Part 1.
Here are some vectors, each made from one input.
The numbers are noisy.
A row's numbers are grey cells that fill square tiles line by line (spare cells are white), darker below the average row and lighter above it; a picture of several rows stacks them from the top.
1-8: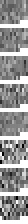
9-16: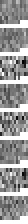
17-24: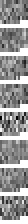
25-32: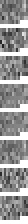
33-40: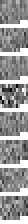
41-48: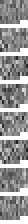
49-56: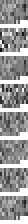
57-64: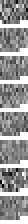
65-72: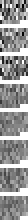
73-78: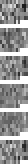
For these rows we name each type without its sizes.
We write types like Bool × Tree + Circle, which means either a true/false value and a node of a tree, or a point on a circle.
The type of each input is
Line.
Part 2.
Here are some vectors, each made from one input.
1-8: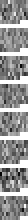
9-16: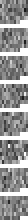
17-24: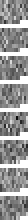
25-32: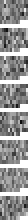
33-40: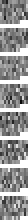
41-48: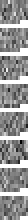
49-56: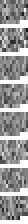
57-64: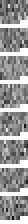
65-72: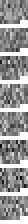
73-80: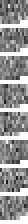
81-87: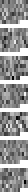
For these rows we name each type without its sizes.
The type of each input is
Tree.
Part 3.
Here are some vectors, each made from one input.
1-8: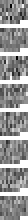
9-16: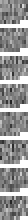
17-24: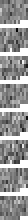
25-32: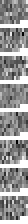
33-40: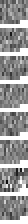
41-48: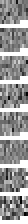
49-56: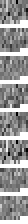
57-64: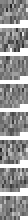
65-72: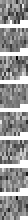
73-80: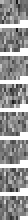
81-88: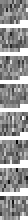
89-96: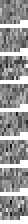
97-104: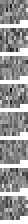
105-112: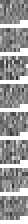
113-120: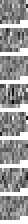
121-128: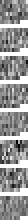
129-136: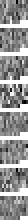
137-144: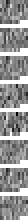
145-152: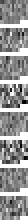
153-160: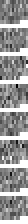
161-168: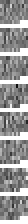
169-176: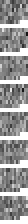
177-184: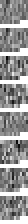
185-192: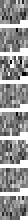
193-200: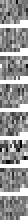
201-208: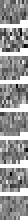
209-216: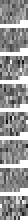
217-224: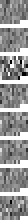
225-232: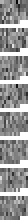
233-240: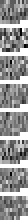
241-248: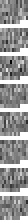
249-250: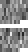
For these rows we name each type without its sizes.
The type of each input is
Circle + Unit.
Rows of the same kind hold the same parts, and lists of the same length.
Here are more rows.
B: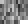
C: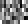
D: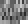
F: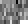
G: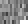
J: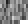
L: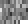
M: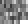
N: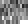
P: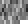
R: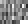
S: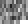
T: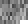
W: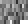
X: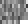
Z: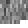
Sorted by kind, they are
B, D, F, G, J, L, M, N, P, R, S, T, W, X, Z
C

